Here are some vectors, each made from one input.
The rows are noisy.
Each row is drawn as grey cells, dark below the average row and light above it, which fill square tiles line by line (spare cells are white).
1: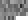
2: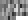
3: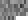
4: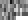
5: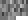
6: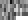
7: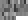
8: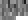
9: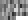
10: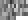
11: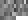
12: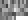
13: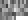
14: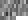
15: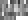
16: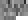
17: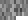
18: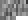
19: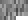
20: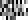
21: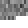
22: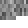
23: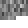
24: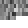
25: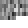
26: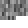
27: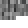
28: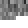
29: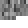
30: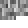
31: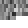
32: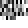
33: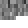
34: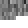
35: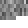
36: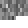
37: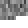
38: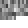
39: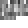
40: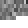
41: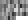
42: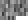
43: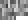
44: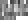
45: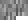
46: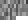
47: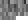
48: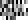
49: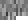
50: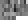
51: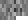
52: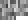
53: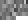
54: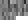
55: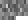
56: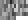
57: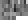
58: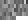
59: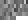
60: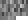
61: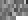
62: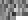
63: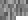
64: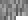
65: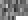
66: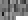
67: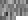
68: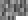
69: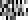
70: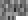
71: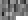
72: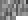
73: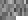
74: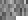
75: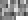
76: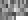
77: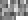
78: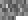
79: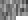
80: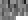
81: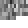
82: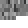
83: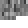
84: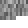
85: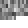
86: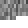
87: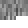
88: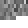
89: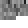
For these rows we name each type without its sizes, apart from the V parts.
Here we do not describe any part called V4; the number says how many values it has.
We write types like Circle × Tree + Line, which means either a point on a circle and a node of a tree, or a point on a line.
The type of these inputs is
List(Bool × V4).
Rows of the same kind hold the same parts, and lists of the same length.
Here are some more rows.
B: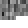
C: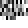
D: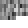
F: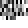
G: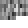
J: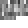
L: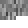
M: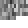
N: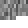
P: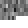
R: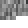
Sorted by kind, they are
B, L, N, P, R
C, F
D, G, J, M

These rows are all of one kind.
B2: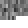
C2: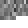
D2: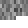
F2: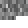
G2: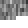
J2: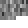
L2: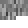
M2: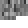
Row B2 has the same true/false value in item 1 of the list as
F2 and M2.
